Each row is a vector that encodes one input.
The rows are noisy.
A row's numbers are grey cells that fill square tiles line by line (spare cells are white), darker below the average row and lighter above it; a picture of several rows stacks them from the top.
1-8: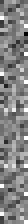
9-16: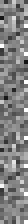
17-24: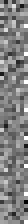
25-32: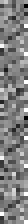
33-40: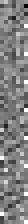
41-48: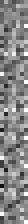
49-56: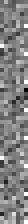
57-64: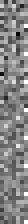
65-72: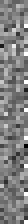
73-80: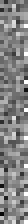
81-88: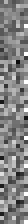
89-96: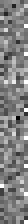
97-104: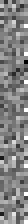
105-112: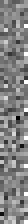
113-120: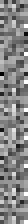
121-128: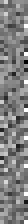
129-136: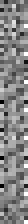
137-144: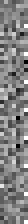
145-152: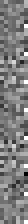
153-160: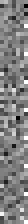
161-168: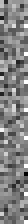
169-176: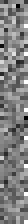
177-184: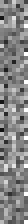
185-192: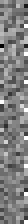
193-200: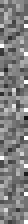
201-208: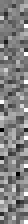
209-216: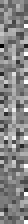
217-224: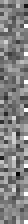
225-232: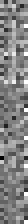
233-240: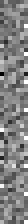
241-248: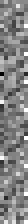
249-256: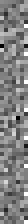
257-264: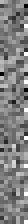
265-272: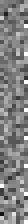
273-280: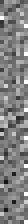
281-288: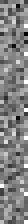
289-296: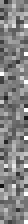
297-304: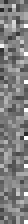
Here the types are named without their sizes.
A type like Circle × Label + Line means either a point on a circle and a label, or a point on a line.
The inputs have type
Bool × Bool × Bool + Line.
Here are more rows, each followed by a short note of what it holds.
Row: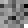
a point on a line
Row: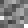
a point on a line
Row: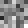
three true/false values
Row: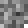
a point on a line
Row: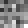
three true/false values
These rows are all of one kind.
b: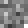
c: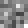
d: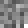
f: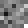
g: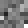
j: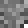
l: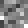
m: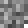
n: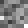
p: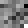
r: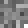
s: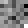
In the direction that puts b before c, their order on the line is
s, p, m, b, c, d, r, j, g, f, n, l.
